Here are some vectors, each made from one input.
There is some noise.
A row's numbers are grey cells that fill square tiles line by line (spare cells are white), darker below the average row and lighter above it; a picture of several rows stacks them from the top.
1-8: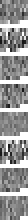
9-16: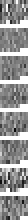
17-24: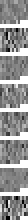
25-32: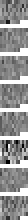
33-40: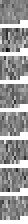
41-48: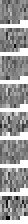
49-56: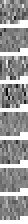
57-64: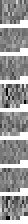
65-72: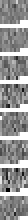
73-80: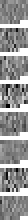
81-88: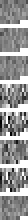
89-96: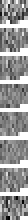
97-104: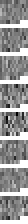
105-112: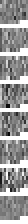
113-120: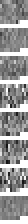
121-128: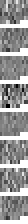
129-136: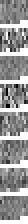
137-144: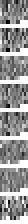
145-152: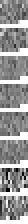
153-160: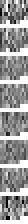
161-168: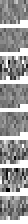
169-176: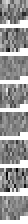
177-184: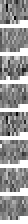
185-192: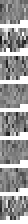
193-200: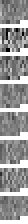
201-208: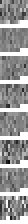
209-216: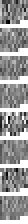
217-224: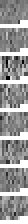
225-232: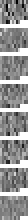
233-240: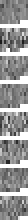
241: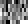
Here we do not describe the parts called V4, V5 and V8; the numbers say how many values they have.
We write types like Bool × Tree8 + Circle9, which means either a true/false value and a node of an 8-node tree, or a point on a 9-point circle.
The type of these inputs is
(Label6 × (Line9 + V8) + Label7 × V4) × Line6 × V5.
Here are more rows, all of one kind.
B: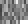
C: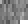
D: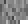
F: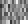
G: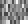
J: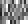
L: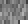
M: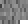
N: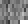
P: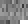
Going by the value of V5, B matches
C, D, M and N.
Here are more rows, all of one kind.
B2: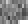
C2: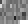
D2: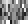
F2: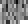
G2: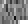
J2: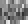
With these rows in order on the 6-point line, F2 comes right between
C2 and J2.
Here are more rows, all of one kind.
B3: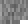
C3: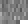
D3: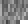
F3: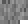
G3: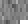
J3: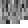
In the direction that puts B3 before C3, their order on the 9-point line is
G3, B3, C3, D3, J3, F3.
